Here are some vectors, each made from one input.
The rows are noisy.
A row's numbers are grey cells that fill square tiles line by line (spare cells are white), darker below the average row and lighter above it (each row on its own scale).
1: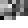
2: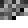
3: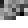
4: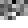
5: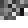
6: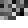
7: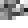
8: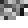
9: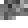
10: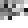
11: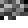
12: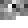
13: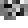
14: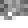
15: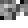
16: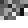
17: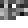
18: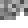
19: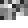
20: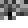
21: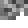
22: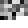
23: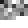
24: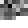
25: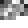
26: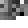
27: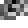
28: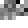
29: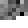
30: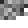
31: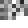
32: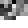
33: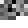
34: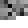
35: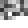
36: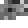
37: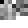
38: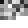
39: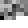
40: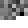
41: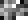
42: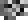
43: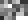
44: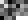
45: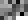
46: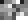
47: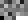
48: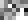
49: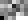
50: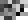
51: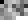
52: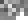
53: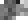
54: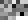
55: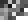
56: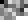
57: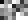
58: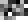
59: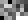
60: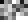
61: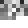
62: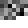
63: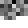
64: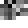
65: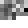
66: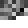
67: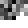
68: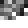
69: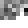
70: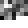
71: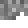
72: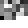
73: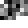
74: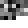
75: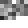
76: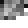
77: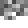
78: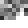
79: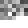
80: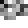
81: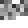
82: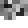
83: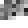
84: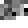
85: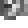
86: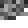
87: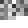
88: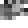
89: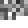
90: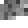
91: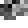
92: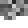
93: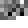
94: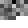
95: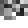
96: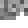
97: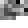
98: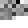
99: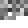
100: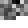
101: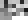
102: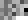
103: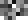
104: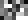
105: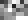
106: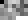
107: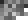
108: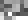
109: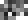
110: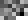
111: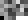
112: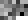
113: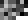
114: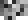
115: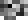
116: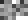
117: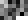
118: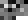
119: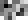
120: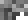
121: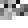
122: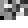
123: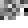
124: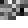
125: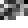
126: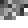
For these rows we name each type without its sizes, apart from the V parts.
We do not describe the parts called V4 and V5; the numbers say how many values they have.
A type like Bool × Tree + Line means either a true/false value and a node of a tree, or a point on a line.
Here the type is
Bool × Bool × Bool × Bool × (Line × V4 + V5).
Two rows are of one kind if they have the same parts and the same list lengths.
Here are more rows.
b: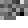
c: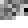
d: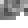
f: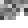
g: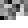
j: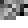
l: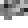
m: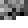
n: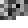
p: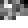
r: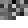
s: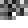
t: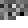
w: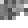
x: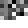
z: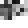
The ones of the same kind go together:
b, g, j, m, n, p, r, s, t, x
c, d, f, l, w, z

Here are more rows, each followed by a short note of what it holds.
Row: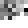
four true/false values and a value of V5
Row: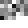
a point on a line, four true/false values and a value of V4
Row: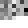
four true/false values and a value of V5
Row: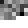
a point on a line, four true/false values and a value of V4
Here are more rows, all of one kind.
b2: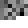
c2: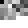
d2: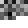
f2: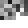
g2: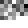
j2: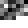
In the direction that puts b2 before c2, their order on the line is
f2, g2, b2, j2, c2, d2.
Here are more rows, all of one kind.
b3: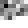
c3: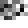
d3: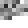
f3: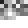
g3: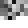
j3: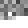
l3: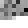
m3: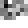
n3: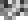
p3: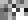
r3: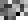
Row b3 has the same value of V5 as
c3, d3 and g3.
